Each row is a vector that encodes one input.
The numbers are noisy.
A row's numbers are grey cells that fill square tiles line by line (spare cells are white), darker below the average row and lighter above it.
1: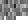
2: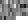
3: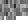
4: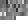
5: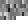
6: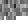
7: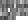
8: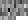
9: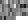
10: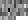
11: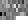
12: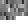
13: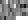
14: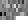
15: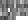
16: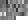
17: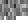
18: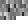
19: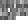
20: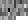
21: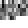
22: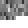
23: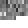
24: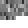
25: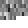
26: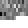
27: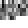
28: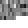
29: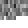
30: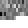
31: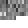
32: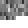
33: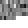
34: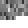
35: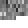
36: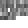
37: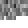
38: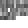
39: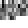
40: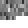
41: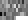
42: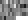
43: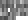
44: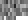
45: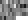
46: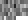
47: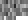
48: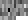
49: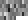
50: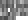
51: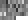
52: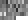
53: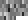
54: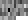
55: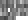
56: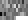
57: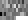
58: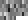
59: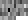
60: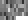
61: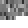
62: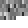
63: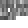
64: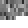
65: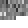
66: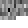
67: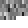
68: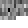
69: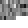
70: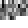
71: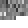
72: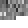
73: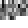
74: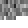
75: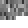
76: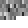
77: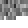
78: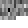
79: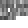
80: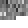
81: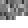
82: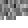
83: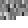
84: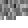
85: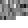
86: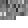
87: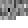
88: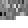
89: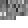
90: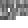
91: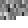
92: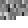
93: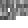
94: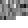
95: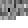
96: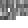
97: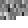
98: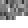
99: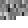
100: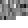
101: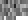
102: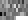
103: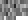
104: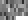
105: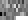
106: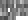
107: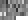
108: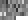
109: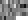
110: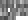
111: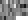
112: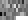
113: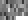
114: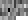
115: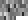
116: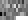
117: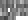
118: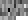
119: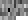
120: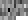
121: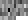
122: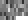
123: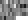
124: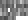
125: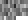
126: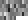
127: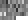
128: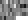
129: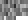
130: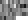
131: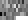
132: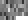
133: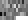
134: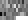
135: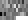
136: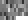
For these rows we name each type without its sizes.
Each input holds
either a fixed value, or three true/false values.
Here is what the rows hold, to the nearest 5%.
About 5% of them hold a fixed value. The rest hold three true/false values.
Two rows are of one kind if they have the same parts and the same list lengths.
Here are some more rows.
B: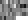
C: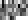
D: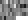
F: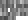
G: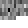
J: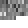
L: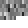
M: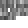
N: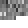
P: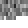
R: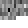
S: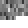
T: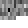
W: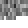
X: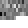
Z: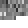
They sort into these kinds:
B, D, F, G, J, L, M, N, P, R, S, T, W, X, Z
C

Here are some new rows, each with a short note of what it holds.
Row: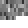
three true/false values
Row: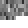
three true/false values
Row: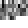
a fixed value
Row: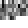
a fixed value
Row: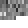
three true/false values
